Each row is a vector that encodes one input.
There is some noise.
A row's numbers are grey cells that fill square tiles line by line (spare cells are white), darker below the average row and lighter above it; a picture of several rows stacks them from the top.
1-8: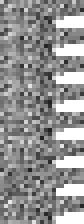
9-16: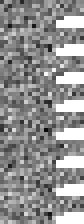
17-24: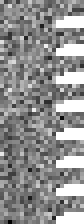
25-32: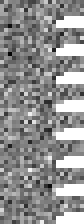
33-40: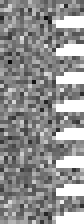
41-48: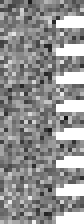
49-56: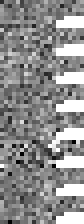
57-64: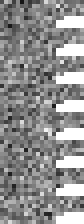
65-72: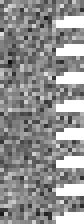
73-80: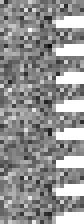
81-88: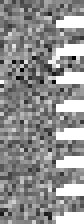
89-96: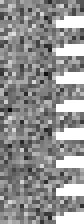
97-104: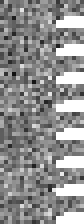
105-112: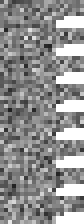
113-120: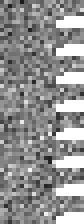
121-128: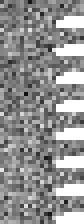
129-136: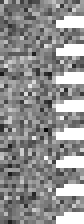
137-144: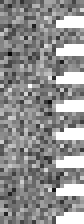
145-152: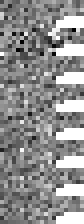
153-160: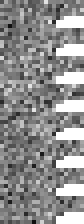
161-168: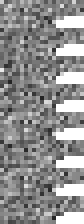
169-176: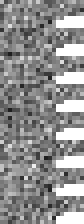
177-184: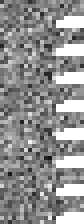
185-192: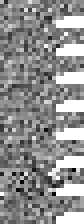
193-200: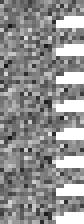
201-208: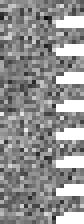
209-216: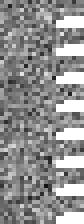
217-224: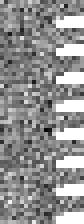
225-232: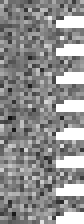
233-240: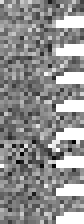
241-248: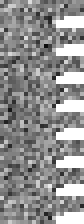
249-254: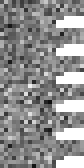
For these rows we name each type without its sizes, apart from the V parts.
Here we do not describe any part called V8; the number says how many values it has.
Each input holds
a list of items, each a point on a line and a value of V8.
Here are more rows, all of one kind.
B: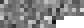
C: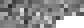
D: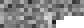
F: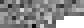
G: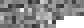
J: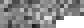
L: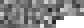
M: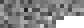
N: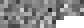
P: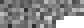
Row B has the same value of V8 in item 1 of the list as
L and N.
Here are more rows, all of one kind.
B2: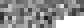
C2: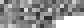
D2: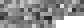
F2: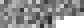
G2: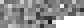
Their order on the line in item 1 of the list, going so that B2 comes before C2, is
B2, F2, G2, C2, D2.
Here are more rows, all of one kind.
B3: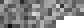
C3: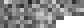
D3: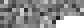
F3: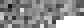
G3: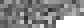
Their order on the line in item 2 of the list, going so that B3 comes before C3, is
B3, D3, G3, F3, C3.
